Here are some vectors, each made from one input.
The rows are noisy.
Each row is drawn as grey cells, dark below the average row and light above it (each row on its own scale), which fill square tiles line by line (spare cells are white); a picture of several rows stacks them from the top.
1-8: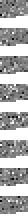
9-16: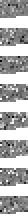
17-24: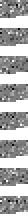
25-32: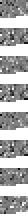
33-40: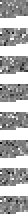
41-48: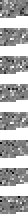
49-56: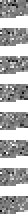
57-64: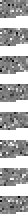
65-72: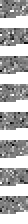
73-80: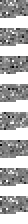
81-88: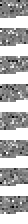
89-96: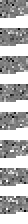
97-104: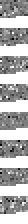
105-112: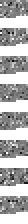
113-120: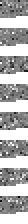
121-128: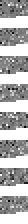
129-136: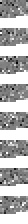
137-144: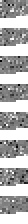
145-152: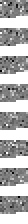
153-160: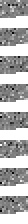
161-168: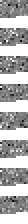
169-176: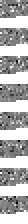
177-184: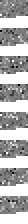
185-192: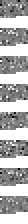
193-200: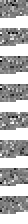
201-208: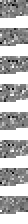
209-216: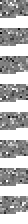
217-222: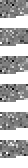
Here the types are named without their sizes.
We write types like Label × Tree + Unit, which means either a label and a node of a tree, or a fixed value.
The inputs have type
Bool × List(Line).
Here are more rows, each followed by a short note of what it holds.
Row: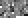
a true/false value, together with the empty list
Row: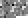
a true/false value, together with a list of two items
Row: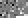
a true/false value, together with a list of one item
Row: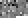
a true/false value, together with a list of one item
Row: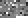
a true/false value, together with a list of two items
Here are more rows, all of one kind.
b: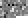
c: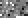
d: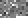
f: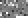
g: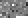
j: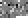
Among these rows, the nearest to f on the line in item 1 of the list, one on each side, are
b and d.
